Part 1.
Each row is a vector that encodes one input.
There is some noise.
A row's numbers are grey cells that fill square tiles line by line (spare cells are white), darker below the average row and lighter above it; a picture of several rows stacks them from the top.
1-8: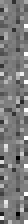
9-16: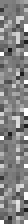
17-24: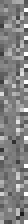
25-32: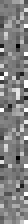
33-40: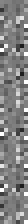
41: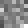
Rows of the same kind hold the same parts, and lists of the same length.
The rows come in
2 kinds.
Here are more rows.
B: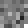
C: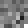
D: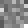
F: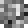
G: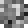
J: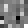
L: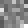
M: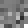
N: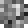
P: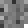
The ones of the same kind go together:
B, C, D, J, L, M, P
F, G, N

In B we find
three true/false values.
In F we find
a fixed value.
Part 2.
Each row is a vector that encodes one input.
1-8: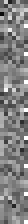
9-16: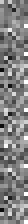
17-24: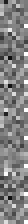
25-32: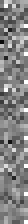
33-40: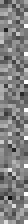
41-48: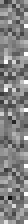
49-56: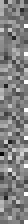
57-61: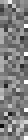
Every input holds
a point on a 9-point line.
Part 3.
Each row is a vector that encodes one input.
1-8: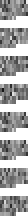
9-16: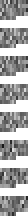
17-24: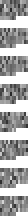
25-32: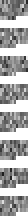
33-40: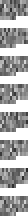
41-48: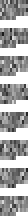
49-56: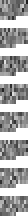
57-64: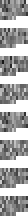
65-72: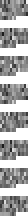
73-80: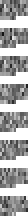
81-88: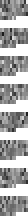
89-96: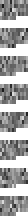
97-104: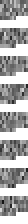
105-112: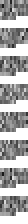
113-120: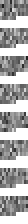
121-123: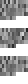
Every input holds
three true/false values.
